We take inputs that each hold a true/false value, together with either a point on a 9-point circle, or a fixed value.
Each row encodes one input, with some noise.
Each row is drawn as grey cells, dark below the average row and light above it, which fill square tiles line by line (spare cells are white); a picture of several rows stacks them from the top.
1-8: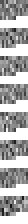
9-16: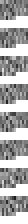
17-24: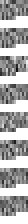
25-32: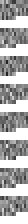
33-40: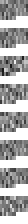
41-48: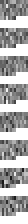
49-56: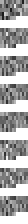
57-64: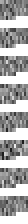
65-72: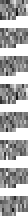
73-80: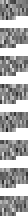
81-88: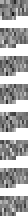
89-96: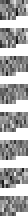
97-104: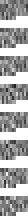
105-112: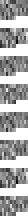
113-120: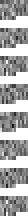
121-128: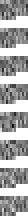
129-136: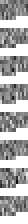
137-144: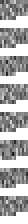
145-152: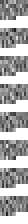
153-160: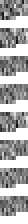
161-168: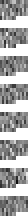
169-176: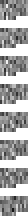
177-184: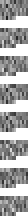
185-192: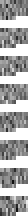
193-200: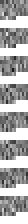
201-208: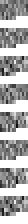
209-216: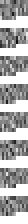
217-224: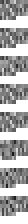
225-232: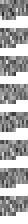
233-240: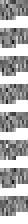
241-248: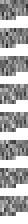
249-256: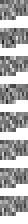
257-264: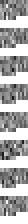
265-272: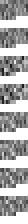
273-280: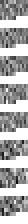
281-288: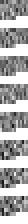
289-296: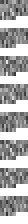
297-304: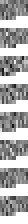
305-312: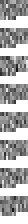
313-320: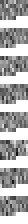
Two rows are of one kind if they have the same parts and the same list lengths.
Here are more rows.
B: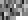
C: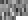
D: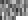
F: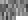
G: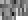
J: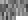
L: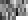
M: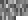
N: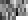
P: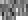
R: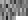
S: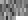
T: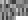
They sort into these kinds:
B, L, N
C, D, F, G, J, M, P, R, S, T

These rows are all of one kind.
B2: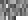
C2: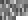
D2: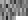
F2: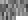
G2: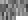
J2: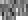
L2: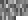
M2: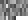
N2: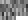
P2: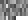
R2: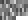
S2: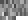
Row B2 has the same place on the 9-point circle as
J2, M2 and P2.
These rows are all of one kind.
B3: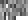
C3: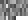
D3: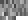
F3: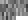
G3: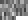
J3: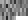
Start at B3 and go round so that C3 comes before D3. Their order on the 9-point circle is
B3, C3, F3, J3, G3, D3.
